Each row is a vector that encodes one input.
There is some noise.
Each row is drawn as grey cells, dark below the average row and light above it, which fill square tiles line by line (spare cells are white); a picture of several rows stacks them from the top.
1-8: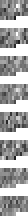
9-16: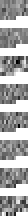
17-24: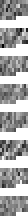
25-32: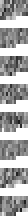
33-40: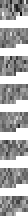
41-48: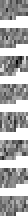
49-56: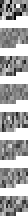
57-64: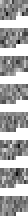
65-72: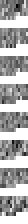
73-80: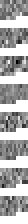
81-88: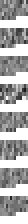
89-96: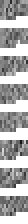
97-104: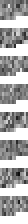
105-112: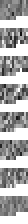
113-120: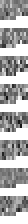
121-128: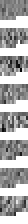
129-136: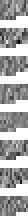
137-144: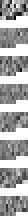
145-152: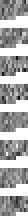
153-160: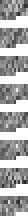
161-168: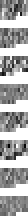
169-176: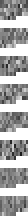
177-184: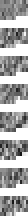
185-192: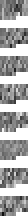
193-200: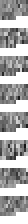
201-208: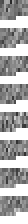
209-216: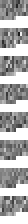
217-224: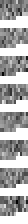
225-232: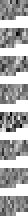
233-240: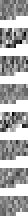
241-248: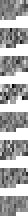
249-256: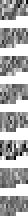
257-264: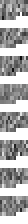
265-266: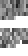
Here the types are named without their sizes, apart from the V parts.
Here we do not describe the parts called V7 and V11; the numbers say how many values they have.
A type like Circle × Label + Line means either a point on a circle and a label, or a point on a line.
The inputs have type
((Bool × Bool × Bool × Bool + Unit) × Tree + Label × V7) × V11.
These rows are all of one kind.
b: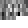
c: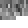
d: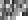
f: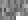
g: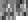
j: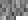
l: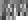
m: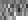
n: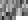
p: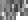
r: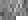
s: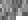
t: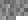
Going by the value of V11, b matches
d, j and t.
